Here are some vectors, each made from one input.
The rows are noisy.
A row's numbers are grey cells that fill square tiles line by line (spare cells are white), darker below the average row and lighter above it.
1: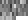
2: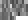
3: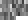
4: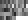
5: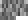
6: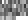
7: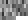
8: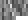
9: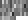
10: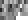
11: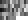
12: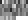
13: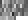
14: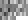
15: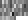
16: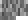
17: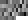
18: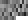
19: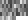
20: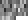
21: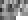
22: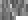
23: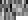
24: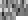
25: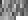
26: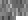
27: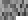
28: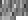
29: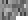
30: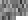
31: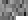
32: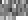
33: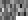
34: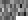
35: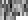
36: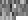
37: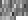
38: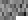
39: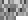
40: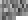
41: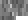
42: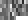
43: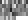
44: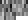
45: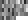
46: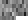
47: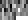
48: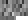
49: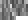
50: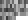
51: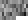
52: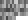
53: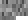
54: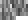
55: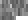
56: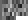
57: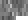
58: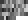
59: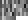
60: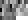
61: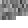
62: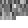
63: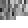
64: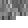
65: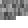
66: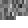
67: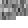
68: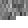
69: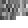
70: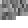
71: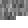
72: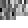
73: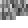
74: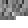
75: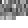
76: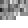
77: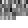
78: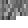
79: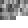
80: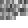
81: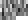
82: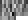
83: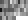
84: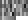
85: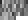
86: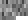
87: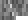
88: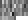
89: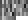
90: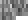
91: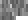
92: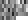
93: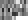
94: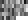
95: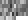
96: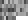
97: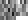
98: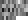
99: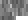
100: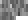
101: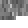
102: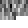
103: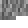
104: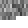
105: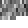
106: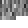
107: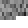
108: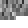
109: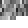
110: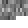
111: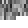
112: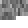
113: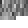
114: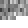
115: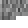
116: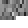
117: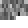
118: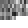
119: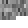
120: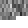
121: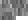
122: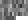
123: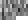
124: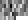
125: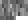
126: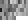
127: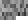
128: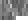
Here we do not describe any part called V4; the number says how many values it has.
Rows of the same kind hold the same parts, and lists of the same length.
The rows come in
3 kinds.
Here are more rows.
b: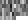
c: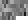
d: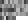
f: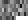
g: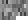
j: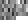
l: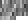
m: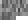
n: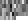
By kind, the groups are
b, l, n
c, f, g, m
d, j

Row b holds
one of 5 labels.
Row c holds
a point on a 6-point line.
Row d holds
a true/false value and a value of V4.
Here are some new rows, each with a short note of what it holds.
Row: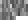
a point on a 6-point line
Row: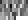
one of 5 labels
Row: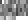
one of 5 labels
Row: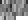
one of 5 labels
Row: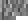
a point on a 6-point line
